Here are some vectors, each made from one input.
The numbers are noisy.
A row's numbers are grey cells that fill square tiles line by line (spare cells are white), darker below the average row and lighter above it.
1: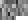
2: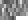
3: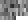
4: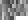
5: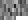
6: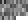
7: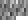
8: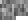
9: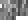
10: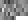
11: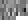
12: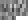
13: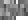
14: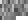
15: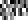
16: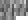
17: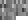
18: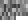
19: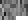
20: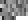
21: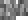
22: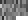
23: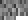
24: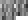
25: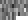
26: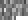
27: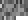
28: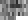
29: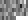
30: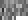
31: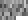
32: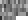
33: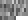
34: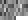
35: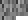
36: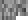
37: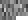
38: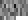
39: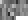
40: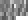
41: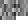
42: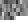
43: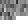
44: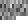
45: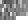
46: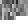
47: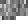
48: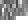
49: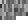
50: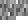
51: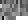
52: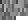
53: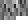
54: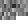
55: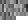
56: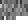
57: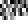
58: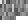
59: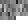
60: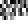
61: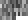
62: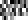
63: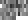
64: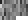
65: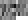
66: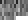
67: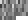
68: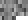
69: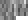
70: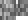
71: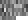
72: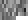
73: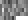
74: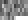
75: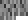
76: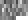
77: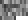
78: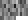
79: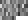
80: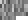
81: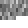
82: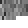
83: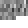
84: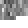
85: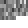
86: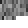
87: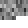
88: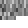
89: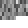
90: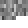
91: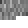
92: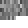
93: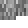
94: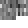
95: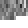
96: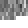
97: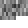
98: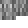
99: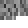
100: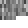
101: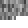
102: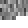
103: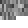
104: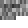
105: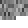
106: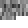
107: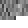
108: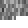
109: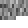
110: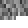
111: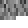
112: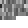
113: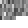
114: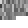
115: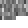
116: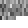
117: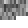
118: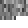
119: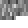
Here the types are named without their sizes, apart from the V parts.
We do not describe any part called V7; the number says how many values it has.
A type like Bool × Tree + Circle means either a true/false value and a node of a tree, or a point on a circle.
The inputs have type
Label × (Tree + V7) + Unit.
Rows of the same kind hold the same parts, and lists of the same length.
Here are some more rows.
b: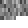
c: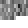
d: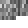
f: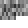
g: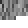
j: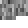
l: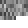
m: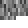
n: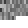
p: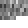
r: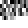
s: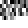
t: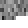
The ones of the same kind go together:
b, f, j, m, p
c, d, g, l, n, t
r, s

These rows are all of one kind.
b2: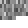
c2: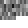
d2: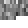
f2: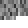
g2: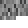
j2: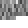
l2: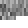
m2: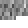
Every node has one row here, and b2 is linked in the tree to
g2, j2 and l2.
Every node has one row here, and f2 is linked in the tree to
g2 and m2.
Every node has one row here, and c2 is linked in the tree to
d2 and g2.
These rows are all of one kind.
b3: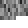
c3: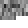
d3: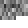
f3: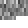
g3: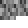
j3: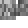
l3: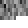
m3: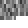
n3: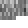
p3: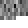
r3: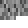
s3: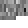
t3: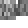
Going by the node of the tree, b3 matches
g3, l3 and s3.
